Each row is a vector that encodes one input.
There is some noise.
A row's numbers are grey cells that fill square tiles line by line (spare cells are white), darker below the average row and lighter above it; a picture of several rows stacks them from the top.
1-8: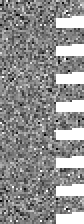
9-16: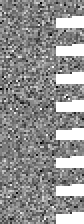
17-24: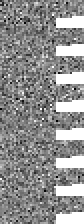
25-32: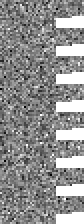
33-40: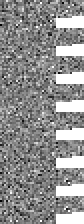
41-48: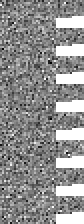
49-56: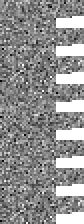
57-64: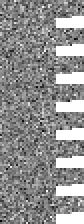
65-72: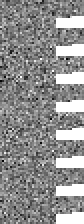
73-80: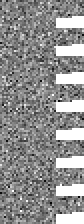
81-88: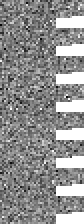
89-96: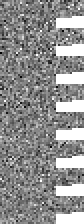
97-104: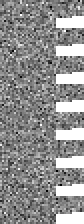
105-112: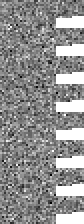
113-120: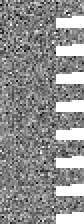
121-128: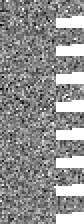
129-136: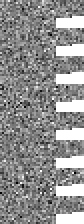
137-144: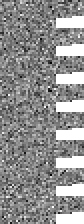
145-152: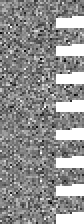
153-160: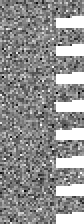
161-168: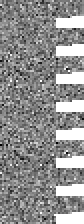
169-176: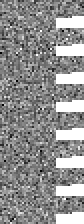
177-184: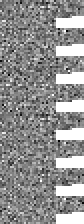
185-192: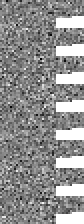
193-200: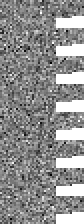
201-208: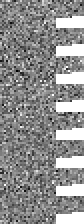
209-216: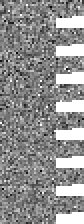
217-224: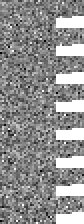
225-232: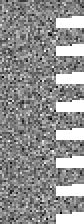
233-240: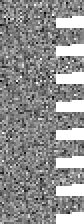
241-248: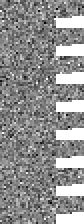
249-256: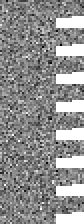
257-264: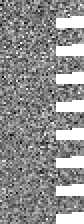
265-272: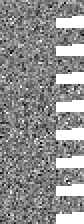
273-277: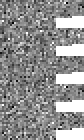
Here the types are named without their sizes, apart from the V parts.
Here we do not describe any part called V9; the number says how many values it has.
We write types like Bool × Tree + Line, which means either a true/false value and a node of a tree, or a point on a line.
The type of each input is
Line × (Tree + V9).
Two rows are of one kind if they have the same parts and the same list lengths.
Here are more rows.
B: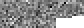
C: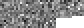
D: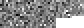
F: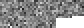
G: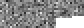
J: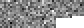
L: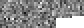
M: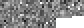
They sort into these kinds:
B, C, D, J, L, M
F, G

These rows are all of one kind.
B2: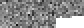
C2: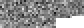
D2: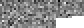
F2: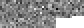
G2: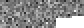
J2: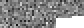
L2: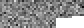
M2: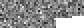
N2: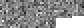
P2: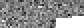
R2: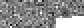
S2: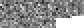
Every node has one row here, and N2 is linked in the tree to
F2 and R2.
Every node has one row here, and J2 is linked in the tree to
S2.
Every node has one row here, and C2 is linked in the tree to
B2.
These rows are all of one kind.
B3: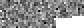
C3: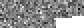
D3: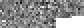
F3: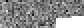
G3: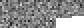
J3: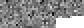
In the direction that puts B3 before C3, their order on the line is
B3, C3, D3, J3, F3, G3.
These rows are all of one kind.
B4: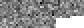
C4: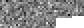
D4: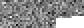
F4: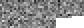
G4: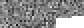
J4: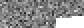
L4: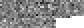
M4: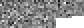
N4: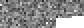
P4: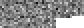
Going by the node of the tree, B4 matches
F4, J4, L4 and M4.
